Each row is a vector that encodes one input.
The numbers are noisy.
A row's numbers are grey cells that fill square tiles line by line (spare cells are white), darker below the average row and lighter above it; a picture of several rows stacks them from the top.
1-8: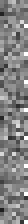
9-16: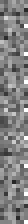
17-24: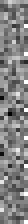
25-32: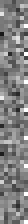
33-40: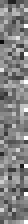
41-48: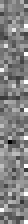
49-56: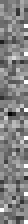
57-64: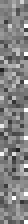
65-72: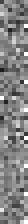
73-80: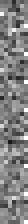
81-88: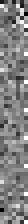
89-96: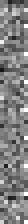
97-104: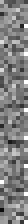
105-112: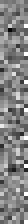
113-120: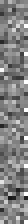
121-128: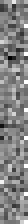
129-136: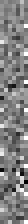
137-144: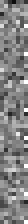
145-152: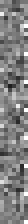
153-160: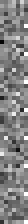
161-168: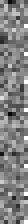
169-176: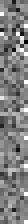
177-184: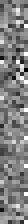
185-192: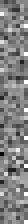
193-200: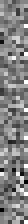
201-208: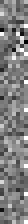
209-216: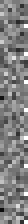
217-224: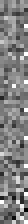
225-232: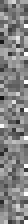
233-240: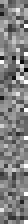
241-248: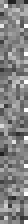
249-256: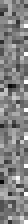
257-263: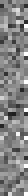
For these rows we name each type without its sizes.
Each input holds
a list of points on a line.
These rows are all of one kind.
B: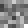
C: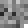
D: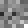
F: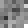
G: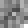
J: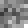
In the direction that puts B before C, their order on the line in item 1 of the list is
B, C, D, J, F, G.
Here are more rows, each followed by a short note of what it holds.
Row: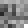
a list of three items
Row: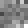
a list of two items
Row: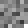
a list of two items
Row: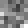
a list of three items
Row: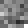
a list of two items
